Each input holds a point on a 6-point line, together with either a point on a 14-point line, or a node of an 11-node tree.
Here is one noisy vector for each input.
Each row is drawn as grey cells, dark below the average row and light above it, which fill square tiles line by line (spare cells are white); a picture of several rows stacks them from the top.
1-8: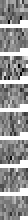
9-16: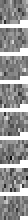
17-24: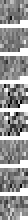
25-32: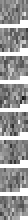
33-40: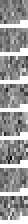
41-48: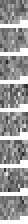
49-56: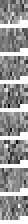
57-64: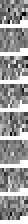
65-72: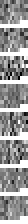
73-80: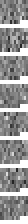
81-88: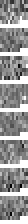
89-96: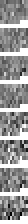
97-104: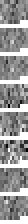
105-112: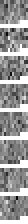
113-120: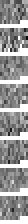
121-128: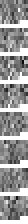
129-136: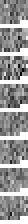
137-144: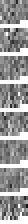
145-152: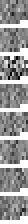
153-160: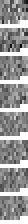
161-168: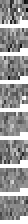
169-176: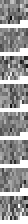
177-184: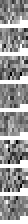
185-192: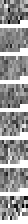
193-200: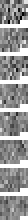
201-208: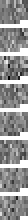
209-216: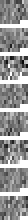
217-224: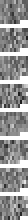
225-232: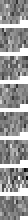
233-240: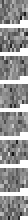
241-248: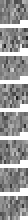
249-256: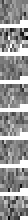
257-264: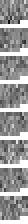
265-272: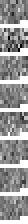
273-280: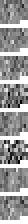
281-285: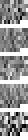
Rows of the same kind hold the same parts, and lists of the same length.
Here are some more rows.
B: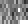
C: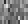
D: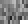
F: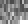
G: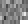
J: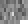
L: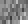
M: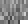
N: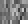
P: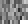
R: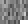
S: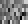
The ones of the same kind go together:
B, C, D, G, L, M, R
F, J, N, P, S

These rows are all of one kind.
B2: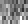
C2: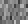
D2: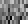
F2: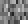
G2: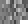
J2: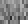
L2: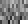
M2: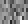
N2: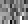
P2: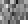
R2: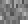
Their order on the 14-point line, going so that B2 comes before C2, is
B2, P2, F2, N2, M2, G2, R2, L2, J2, D2, C2.
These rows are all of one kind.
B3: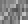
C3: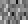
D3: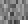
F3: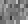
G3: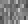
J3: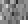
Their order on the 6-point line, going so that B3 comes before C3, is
F3, B3, J3, D3, G3, C3.
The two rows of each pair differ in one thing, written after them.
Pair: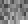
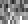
the place on the 6-point line
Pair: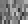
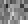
the node of the tree
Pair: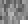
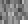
the place on the 6-point line
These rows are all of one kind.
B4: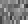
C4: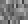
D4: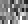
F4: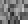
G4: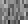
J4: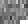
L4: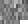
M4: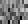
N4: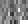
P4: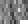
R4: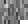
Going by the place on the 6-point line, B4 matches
C4, F4, M4 and N4.
